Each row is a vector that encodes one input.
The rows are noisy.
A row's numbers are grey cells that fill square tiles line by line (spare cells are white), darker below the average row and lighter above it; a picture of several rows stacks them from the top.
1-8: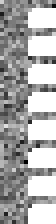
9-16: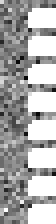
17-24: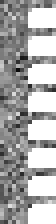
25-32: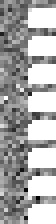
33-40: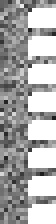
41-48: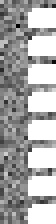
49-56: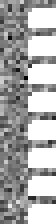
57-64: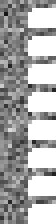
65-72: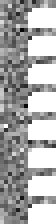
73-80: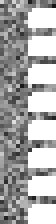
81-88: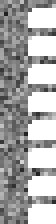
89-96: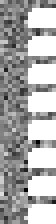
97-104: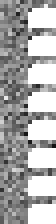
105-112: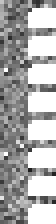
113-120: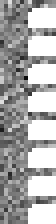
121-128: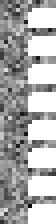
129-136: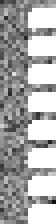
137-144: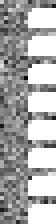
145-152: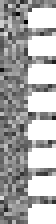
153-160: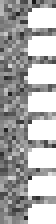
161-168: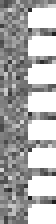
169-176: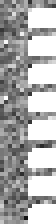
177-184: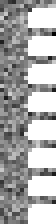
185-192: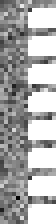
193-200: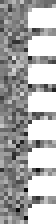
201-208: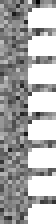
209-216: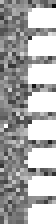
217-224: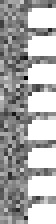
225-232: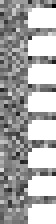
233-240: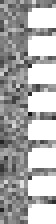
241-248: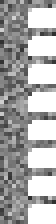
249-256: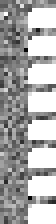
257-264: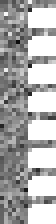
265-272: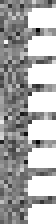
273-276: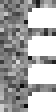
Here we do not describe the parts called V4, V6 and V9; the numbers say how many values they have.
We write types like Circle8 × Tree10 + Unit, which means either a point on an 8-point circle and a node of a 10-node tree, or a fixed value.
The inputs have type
Bool × (Line5 + V9) + Label7 × V4 + V6.
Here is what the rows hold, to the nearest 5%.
About 25% of them hold one of 7 labels and a value of V4. About 60% of them hold a true/false value, together with either a point on a 5-point line, or a value of V9. The rest hold a value of V6.
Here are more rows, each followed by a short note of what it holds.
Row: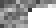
a value of V6
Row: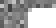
a true/false value and a value of V9
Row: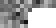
one of 7 labels and a value of V4
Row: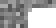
a true/false value and a value of V9
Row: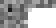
a true/false value and a value of V9
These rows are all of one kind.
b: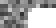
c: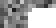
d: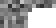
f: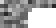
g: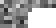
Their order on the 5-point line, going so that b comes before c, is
d, g, f, b, c.
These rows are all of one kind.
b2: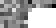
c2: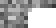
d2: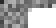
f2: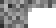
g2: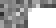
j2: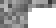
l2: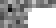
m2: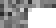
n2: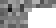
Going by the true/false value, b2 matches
c2, g2 and m2.
